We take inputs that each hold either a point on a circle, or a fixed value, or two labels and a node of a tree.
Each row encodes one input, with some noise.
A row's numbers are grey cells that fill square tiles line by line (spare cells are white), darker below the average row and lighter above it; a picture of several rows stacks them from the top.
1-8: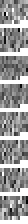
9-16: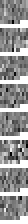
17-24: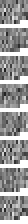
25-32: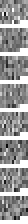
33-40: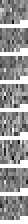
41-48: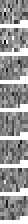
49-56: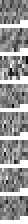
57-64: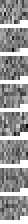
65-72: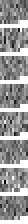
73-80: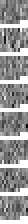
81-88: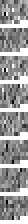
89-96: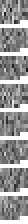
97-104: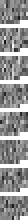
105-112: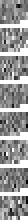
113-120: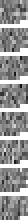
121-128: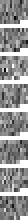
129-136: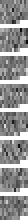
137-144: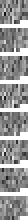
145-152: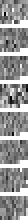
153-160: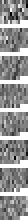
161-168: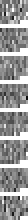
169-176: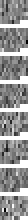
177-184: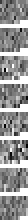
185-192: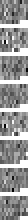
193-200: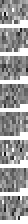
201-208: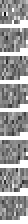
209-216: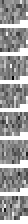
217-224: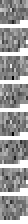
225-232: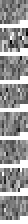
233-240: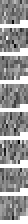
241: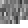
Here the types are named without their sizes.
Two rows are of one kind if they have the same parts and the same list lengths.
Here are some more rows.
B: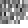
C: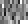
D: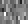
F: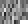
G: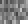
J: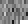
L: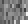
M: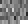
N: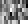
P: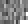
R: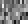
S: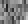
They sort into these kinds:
B, C, F, R
D, G, J, L, M, P, S
N

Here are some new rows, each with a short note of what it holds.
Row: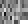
a point on a circle
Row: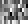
a fixed value
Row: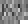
two labels and a node of a tree
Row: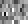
a point on a circle
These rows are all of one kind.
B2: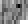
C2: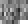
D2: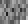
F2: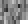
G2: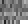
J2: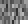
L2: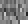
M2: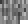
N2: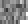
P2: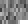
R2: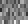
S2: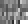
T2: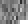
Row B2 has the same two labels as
F2 and N2.
